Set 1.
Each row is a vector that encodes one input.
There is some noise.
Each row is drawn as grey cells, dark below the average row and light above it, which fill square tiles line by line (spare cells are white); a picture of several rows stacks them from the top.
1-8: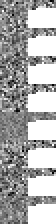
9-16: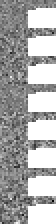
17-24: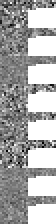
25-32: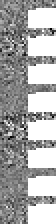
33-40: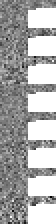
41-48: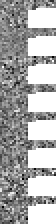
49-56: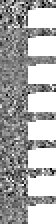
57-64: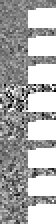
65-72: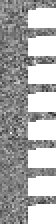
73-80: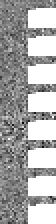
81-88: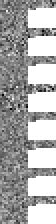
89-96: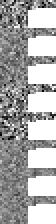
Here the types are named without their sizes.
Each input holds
four true/false values.
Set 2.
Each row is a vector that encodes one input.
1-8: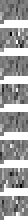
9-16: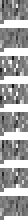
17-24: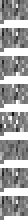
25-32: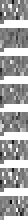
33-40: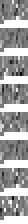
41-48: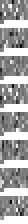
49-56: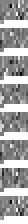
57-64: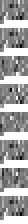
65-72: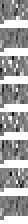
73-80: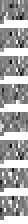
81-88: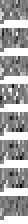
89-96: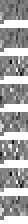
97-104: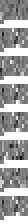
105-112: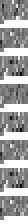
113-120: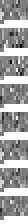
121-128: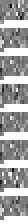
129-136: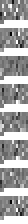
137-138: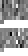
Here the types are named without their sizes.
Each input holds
a node of a tree.
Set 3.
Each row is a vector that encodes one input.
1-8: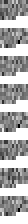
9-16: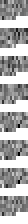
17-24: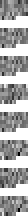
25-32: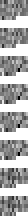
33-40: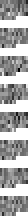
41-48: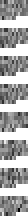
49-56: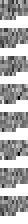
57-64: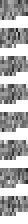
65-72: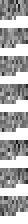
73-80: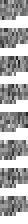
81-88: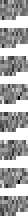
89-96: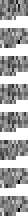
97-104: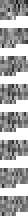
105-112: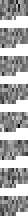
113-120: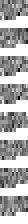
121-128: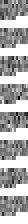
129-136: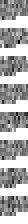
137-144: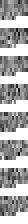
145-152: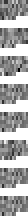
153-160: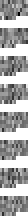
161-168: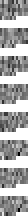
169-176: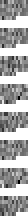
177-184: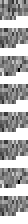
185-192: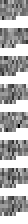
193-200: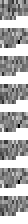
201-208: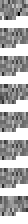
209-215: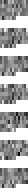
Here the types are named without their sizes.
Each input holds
a point on a line.
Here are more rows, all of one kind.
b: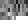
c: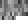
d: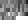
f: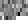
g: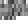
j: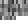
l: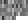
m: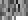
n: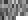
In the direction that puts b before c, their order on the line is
f, g, j, m, b, d, c, l, n.
